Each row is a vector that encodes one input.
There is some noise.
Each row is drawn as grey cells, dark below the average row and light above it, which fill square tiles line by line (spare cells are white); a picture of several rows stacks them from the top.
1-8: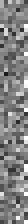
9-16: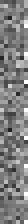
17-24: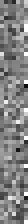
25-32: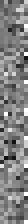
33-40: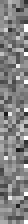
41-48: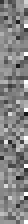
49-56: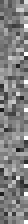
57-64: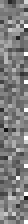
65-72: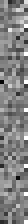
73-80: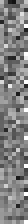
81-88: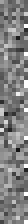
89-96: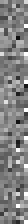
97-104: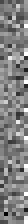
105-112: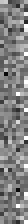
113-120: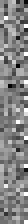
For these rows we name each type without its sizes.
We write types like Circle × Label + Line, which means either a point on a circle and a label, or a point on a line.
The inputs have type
Circle × (Circle + Unit) × Label.
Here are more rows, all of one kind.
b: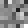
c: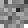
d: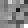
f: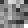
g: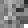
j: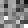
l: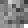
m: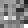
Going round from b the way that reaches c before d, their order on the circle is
b, j, m, c, g, l, f, d.
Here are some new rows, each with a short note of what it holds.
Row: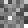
a point on each of two circles and a label
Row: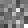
a point on each of two circles and a label
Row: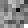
a point on a circle and a label
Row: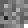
a point on each of two circles and a label
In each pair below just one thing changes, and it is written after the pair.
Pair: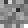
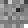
the place on the circle
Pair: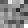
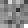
the place on the circle
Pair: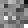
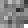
the place on the circle
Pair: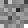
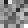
the place on the circle
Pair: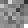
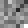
the place on the circle
